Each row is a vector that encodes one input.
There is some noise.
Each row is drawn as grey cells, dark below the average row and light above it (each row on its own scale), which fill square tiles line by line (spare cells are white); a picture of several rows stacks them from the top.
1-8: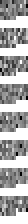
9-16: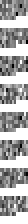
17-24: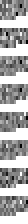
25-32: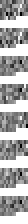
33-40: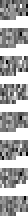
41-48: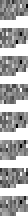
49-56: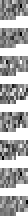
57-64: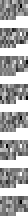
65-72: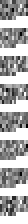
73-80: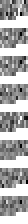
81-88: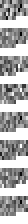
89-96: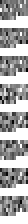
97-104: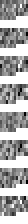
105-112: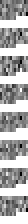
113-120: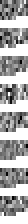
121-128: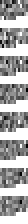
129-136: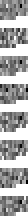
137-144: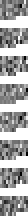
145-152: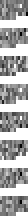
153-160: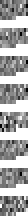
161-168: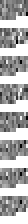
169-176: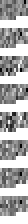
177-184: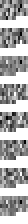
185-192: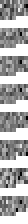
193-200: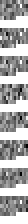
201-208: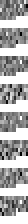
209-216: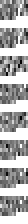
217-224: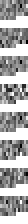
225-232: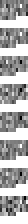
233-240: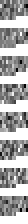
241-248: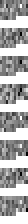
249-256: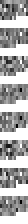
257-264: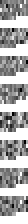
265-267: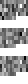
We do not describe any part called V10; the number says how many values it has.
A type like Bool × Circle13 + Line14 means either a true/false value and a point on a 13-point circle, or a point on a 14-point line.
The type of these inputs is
List2(Bool × V10).
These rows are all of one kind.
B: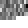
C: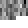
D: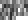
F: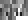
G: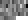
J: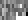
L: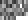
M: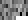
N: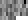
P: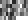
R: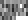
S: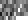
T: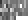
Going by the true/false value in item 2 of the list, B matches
C, G, J and R.
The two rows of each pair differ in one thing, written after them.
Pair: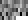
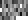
the true/false value in item 1 of the list
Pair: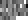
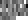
the value of V10 in item 2 of the list
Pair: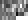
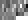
the true/false value in item 2 of the list
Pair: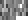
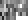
the value of V10 in item 2 of the list
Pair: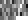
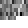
the true/false value in item 2 of the list
